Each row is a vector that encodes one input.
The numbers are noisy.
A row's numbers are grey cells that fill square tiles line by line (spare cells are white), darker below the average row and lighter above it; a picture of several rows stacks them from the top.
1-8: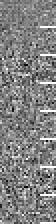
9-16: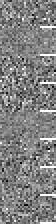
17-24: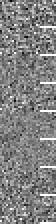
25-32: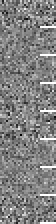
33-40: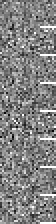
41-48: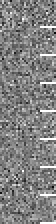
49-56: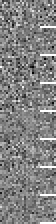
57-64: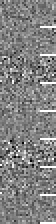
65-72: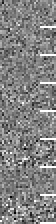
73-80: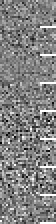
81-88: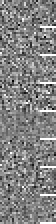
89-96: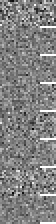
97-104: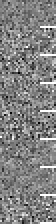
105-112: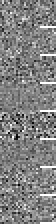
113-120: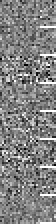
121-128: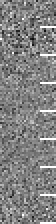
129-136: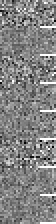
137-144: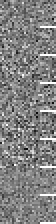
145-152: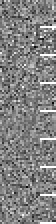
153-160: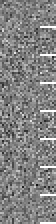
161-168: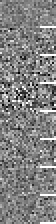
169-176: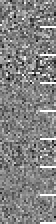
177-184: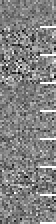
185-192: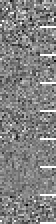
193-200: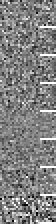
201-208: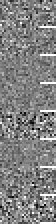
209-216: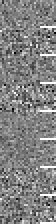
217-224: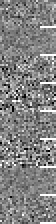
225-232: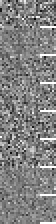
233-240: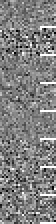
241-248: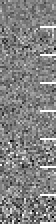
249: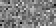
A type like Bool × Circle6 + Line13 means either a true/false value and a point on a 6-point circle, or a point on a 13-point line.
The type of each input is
Line10 + List2(Bool × Line6).
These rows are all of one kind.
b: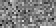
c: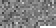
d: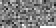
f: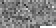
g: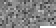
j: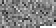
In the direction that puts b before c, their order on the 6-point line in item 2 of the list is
d, b, g, f, c, j.
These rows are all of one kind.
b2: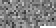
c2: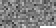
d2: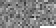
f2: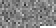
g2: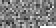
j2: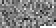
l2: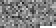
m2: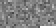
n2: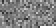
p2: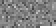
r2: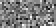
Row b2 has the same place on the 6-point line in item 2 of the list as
c2, f2 and l2.
